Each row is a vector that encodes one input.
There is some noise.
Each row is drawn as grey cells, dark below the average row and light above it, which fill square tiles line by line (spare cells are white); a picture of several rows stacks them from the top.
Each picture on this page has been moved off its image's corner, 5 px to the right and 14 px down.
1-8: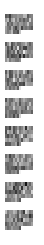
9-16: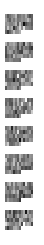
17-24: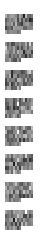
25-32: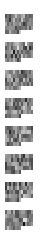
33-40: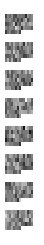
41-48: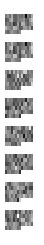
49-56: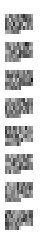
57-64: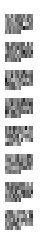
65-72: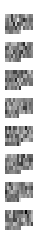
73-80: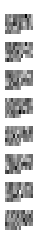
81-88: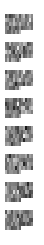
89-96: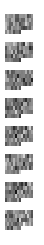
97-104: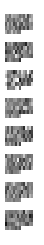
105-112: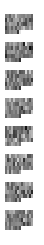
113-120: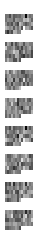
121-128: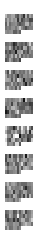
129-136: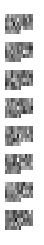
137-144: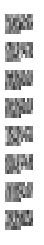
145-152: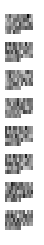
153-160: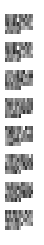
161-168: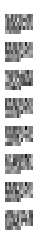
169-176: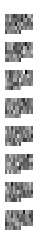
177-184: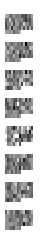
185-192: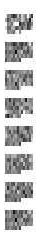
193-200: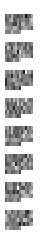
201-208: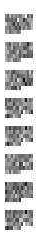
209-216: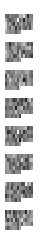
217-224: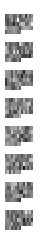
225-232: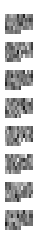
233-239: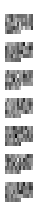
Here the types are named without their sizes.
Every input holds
a list of points on a line.
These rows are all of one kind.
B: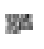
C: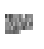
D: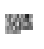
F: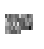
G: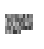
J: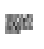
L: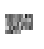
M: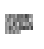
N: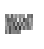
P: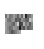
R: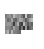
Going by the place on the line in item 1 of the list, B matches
D, M, P and R.
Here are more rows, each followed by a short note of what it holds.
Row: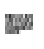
a list of three items
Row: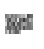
a list of three items
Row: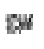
the empty list
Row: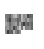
a list of three items
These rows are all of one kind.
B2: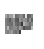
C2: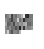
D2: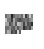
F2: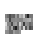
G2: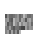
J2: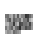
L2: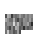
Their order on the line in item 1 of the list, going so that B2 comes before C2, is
D2, L2, B2, J2, C2, G2, F2.
